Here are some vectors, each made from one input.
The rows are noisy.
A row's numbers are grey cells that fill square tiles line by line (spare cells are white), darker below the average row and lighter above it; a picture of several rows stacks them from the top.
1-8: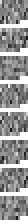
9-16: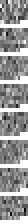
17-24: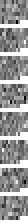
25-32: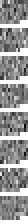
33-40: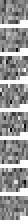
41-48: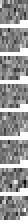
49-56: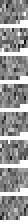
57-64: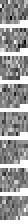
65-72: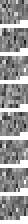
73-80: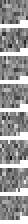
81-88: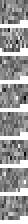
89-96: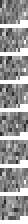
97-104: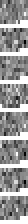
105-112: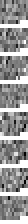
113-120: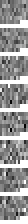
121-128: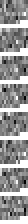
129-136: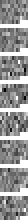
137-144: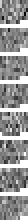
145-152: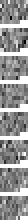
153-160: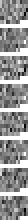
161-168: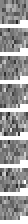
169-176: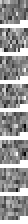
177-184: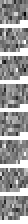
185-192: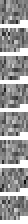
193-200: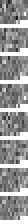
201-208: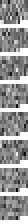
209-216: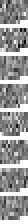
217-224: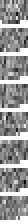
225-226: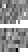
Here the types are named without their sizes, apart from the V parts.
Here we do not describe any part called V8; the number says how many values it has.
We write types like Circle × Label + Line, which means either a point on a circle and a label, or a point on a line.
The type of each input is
Bool × (Line + V8).
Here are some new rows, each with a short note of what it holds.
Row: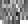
a point on a line and a true/false value
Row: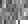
a point on a line and a true/false value
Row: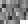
a true/false value and a value of V8
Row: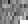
a point on a line and a true/false value
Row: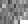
a point on a line and a true/false value
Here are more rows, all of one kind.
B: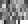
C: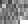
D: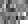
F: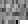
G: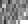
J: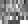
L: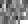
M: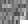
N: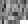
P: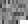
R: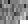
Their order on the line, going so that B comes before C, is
D, L, B, G, C, R, M, P, F, J, N.
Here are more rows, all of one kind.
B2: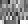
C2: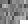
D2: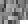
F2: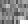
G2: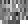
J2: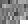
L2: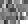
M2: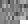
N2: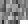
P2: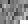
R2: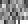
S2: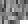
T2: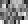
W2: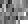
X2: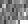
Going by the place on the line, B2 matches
C2, J2, M2 and P2.
